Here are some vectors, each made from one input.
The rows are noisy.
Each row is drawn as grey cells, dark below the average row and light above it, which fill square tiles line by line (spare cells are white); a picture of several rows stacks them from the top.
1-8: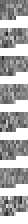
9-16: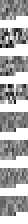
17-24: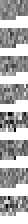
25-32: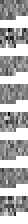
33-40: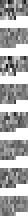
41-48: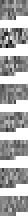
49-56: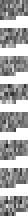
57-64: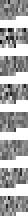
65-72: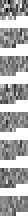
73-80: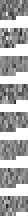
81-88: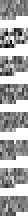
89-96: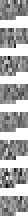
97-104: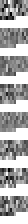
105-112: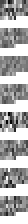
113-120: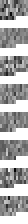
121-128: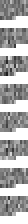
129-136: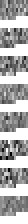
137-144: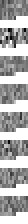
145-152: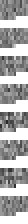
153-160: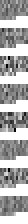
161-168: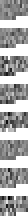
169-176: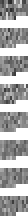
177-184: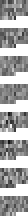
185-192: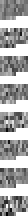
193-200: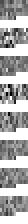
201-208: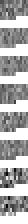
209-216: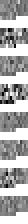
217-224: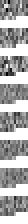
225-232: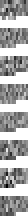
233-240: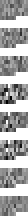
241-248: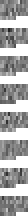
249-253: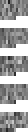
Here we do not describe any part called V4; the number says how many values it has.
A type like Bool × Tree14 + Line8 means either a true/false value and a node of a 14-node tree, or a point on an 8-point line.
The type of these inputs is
(Label5 + Line6) × V4 + List3(Line7).
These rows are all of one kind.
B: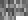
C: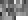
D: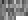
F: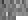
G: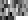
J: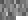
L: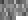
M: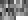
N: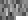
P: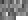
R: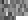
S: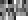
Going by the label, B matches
D and F.
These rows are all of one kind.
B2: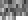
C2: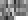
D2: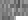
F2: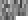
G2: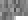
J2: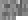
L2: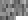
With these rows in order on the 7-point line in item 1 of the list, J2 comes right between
B2 and F2.
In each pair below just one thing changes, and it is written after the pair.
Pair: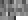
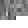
the place on the 6-point line
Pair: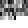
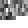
the value of V4
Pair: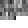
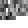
the place on the 6-point line
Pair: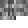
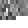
the value of V4
